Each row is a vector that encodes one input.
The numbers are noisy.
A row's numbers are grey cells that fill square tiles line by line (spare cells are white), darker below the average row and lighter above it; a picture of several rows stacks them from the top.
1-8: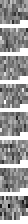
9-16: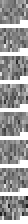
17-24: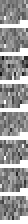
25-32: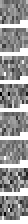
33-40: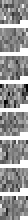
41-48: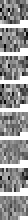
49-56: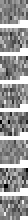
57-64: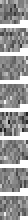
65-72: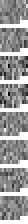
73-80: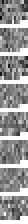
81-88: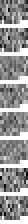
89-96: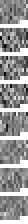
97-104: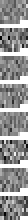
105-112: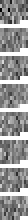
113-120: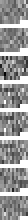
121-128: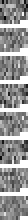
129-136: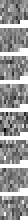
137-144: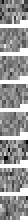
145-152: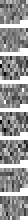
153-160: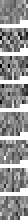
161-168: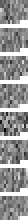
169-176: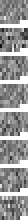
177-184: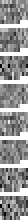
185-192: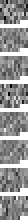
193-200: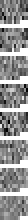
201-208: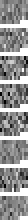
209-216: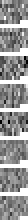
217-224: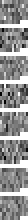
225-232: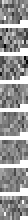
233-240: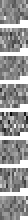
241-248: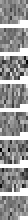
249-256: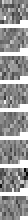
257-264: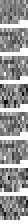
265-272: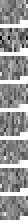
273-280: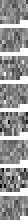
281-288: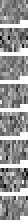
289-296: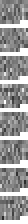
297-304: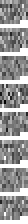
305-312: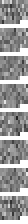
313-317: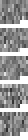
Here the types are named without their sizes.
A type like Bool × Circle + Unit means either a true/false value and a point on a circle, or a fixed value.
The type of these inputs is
(Bool × Bool × Bool + Label) × Label.
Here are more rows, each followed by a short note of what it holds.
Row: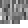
a label and three true/false values
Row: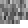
a label and three true/false values
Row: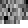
two labels
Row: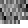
two labels
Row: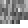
a label and three true/false values
